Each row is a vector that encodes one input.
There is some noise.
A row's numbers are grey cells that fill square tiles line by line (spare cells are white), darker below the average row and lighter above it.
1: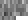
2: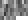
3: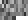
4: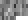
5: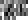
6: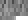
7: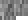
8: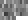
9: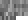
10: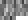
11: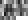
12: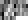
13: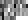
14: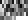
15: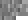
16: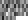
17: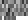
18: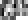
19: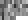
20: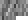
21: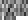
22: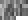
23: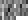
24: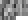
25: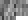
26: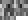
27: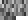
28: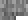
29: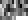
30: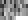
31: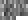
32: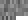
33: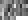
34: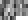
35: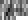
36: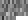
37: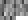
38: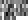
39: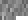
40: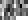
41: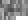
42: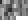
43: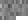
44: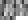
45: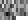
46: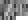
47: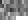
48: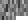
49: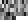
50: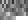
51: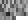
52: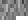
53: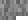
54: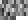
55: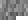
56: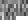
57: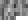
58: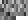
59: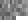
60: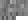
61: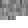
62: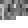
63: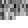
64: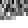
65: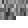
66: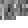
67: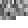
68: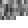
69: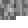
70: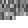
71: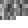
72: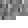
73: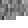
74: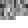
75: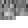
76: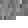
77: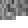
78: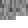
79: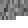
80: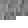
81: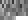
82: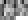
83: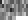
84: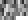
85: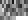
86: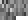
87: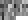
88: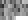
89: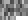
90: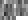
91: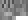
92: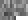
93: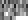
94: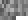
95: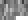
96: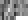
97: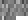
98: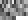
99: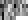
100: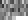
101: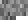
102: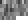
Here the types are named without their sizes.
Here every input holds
a true/false value, together with either a point on a line, or a node of a tree.
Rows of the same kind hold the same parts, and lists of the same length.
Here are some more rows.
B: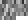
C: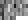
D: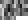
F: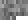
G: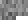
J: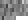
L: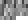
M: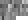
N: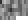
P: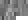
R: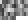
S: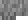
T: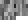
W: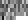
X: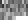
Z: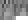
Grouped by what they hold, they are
B, D, F, G, L, P, R, S, T, Z
C, J, M, N, W, X

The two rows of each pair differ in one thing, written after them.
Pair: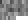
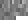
the true/false value
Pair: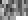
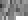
the place on the line
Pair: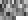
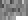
the true/false value
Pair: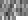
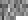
the true/false value
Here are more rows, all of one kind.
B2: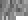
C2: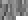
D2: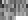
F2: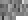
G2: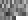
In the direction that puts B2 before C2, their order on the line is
F2, B2, G2, D2, C2.
